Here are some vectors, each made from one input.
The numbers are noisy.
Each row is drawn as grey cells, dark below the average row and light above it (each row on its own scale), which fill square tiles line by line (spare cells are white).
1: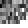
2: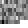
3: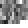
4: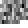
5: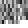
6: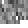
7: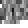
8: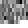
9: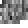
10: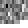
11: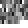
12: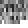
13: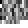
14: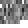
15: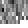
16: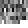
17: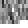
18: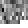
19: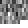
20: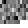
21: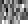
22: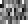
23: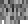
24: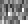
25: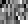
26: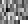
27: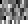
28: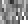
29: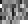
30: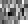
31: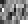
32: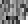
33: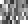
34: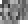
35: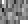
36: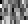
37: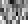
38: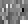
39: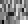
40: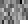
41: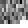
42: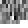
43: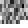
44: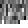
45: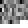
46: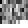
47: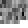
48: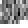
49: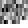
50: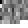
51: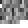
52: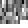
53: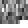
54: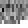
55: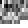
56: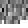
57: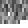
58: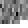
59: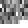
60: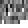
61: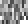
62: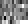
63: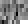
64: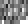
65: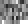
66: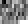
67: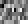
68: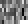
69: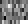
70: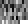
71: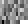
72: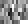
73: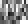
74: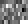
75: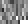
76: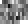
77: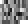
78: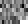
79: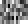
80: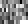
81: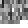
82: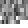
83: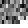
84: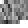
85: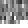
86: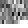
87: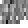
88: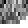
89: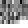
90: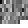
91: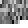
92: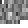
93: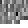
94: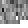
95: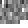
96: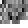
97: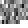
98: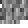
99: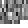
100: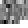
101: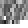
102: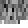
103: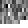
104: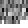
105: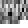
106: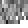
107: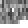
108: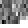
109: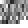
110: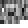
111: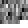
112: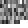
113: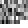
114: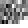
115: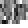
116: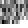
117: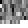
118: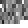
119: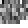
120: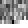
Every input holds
a point on an 8-point line and a true/false value, together with either a fixed value, or a node of a 7-node tree.
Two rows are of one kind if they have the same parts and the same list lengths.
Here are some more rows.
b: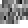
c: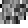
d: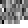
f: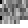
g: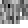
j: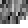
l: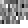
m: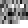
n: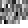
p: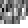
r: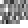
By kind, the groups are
b, c, d, g, j, l, m, r
f, n, p

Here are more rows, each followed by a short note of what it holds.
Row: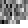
a point on an 8-point line, a node of a 7-node tree and a true/false value
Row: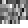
a point on an 8-point line and a true/false value
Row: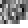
a point on an 8-point line, a node of a 7-node tree and a true/false value
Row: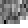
a point on an 8-point line, a node of a 7-node tree and a true/false value
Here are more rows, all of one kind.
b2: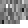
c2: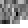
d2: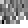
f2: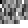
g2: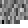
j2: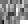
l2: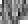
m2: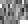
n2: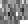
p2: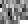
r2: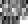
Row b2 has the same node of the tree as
c2, d2, g2 and r2.
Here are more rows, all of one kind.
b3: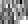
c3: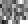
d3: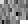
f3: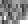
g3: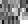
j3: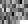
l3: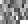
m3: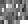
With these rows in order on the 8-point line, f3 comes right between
b3 and g3.
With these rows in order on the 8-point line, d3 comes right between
c3 and l3.
